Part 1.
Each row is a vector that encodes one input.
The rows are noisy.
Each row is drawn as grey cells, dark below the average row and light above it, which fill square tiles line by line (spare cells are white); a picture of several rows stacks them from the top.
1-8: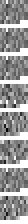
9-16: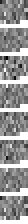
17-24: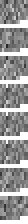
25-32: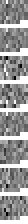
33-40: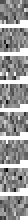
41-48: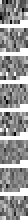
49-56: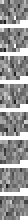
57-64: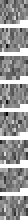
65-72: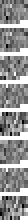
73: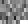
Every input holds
a list of up to two points on an 8-point line.
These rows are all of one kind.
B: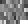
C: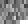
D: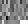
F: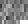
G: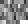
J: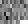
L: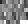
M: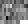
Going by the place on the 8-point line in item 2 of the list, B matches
C and M.
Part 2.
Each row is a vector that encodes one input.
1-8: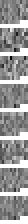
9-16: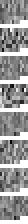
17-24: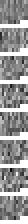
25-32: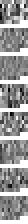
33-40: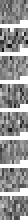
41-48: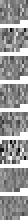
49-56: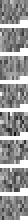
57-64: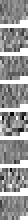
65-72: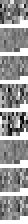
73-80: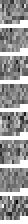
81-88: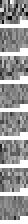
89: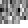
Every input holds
either one of 7 labels, or a point on an 8-point line.
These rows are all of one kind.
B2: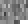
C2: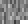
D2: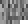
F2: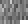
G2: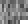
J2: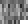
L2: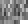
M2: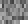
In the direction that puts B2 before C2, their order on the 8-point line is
D2, M2, F2, L2, B2, C2, J2, G2.
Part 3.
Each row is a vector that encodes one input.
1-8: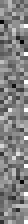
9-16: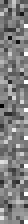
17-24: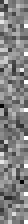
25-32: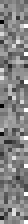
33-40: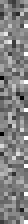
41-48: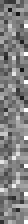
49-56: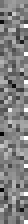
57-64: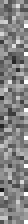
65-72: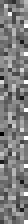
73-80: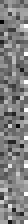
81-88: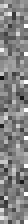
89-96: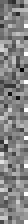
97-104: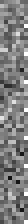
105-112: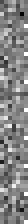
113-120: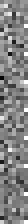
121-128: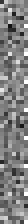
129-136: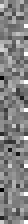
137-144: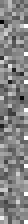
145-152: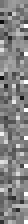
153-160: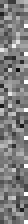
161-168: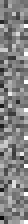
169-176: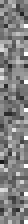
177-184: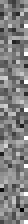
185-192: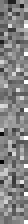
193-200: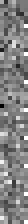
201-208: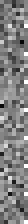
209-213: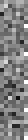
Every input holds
one of 5 labels and one of 11 labels.
